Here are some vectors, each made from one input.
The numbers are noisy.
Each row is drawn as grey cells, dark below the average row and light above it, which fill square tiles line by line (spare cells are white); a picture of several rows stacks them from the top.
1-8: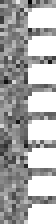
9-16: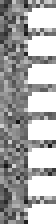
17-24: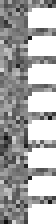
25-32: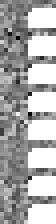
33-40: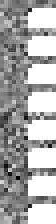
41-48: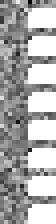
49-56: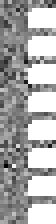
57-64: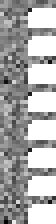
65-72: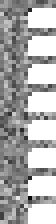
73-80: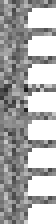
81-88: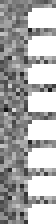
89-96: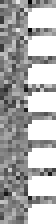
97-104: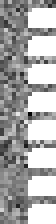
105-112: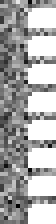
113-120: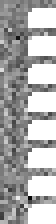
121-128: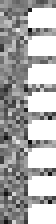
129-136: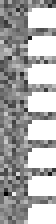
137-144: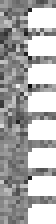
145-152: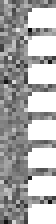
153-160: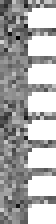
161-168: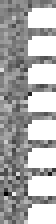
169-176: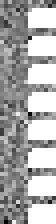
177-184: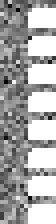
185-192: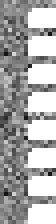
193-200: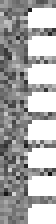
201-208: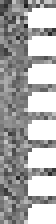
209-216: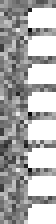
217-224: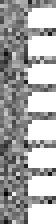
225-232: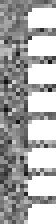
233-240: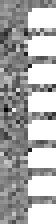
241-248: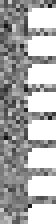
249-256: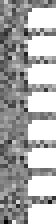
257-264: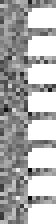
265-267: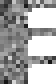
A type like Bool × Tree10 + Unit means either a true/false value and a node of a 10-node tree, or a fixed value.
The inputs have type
Tree20.
